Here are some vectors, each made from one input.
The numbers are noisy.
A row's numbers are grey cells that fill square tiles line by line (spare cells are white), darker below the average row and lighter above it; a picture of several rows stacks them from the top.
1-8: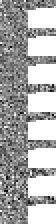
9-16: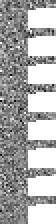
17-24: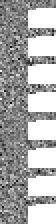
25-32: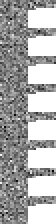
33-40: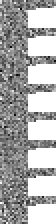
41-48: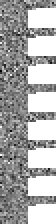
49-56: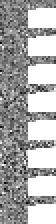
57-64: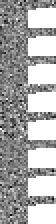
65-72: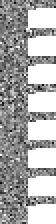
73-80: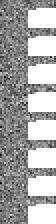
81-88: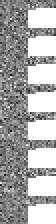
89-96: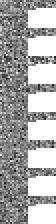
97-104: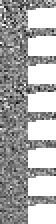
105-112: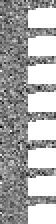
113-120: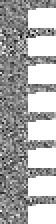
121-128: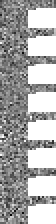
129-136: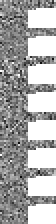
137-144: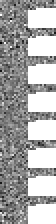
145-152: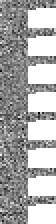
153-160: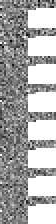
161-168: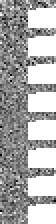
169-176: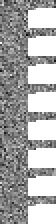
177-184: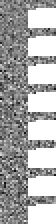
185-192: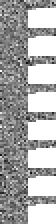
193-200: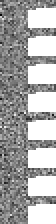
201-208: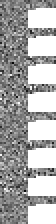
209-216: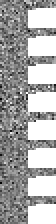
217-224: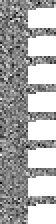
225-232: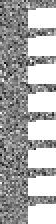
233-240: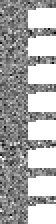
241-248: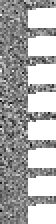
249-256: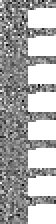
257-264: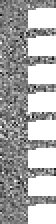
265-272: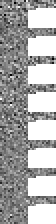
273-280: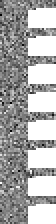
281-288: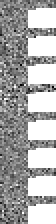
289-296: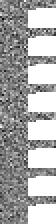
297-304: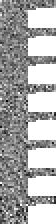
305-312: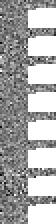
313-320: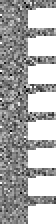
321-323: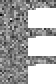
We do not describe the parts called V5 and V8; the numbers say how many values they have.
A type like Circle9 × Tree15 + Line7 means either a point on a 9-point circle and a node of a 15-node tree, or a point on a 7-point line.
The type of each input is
Bool × (Tree9 + V8) + (Tree11 + Unit) × V5.
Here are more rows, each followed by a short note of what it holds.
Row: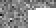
a node of a 9-node tree and a true/false value
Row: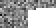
a node of a 9-node tree and a true/false value
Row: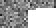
a true/false value and a value of V8
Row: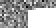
a value of V5
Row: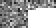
a node of a 9-node tree and a true/false value
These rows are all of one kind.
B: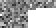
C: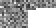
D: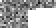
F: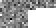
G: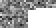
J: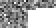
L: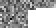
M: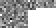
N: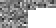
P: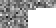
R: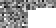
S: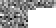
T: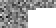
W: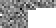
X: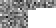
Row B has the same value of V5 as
G, P, T and X.
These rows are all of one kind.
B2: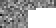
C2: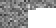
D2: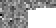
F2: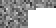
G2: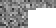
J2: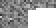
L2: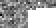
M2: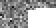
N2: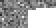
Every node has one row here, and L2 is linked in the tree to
M2.
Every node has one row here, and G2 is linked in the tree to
B2, D2, J2 and N2.
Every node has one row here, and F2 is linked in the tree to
J2.
